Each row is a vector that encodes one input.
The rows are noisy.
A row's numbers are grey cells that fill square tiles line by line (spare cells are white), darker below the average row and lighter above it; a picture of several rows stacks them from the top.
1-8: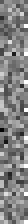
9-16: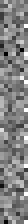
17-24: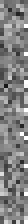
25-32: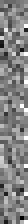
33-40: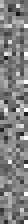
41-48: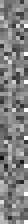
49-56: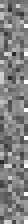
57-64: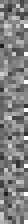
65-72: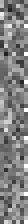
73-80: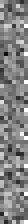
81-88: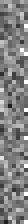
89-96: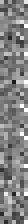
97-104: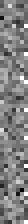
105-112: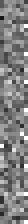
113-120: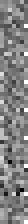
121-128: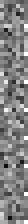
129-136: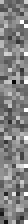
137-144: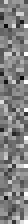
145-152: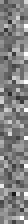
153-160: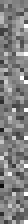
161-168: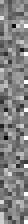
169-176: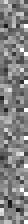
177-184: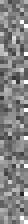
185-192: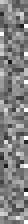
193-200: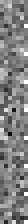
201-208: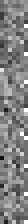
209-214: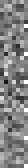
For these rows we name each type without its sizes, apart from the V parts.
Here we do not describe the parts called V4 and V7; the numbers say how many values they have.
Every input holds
two labels, together with either a true/false value and a value of V4, or a value of V7.
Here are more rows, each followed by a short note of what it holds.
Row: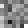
two labels and a value of V7
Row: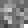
two labels, a true/false value and a value of V4
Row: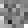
two labels and a value of V7
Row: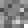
two labels and a value of V7
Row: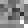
two labels and a value of V7
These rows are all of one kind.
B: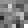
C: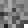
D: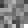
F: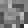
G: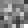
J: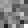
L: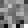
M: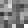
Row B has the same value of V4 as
F and M.
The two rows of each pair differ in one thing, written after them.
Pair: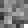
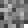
one of the two labels
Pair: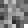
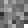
the true/false value
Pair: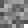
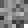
the true/false value
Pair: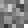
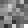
the true/false value
